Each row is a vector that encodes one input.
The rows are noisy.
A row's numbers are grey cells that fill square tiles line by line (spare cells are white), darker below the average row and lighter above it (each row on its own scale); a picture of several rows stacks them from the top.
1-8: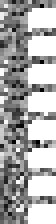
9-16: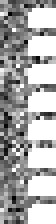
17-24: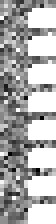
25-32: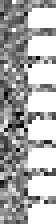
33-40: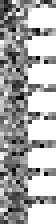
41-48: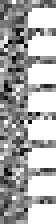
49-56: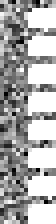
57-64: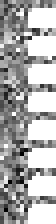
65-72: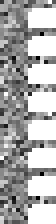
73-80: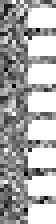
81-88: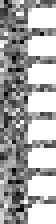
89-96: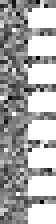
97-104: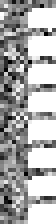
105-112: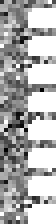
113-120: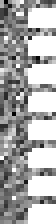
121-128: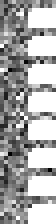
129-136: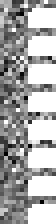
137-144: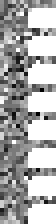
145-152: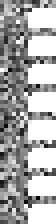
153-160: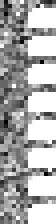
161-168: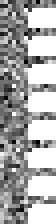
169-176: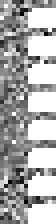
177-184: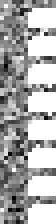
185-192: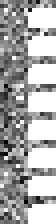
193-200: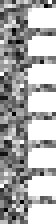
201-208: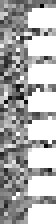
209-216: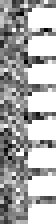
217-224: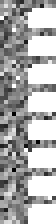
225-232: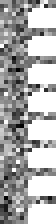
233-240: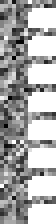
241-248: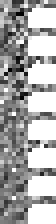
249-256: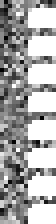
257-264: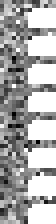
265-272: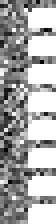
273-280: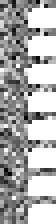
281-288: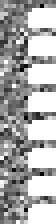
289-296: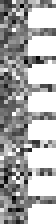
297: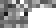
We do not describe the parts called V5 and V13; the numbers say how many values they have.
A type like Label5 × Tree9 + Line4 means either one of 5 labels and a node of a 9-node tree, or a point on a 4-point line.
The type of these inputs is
Bool × Bool × Bool × Bool + Label8 × V13 + V5.
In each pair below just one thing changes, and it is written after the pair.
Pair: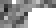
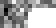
the label
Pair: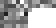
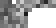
the label
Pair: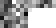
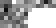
the value of V13
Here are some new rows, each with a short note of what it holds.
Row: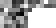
four true/false values
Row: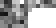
one of 8 labels and a value of V13
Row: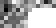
one of 8 labels and a value of V13
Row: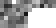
one of 8 labels and a value of V13
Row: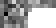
one of 8 labels and a value of V13
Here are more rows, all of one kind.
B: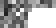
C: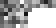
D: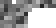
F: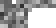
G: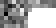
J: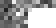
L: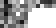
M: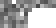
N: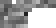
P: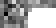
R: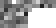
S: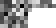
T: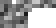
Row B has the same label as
G, P and S.
